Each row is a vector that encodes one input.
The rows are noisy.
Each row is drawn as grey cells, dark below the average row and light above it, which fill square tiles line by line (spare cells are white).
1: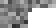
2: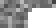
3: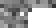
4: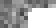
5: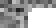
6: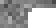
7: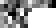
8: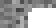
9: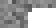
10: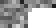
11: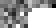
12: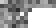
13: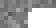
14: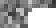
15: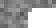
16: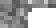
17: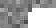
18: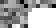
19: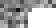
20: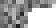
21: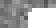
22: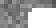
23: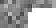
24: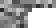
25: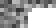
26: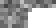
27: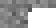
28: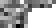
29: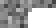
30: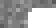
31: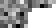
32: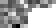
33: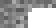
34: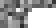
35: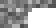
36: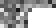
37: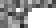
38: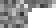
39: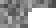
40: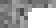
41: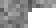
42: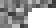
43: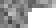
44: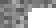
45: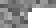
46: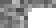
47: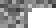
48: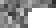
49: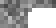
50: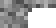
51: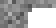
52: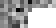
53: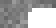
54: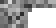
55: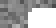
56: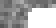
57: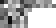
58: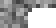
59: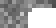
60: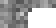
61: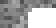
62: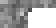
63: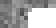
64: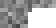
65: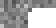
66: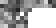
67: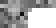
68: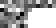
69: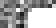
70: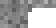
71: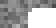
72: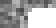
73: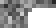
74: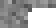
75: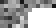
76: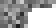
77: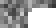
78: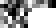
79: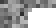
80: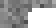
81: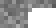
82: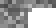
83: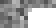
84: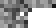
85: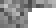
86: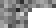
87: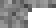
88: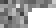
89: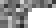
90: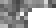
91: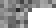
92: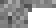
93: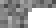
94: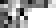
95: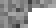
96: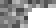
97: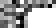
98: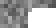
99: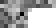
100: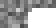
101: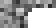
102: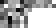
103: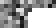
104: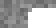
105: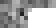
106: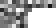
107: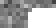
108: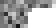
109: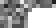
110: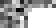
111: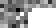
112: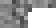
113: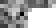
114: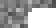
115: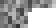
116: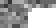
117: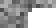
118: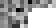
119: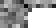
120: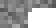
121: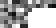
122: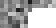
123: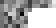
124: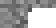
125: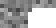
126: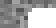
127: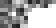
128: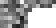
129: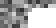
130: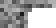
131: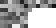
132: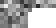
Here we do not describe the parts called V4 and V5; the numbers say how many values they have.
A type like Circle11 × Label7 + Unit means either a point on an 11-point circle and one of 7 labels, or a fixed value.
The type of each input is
Bool × V4 + Circle6 × V5 + Unit.
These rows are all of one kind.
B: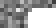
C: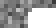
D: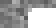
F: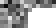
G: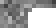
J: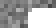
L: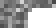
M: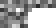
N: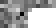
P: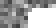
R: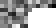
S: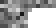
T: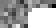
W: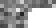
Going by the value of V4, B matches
C, L, S and W.
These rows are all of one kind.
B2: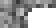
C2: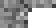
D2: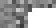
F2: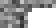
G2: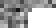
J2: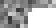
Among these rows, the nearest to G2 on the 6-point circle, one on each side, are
D2 and J2.
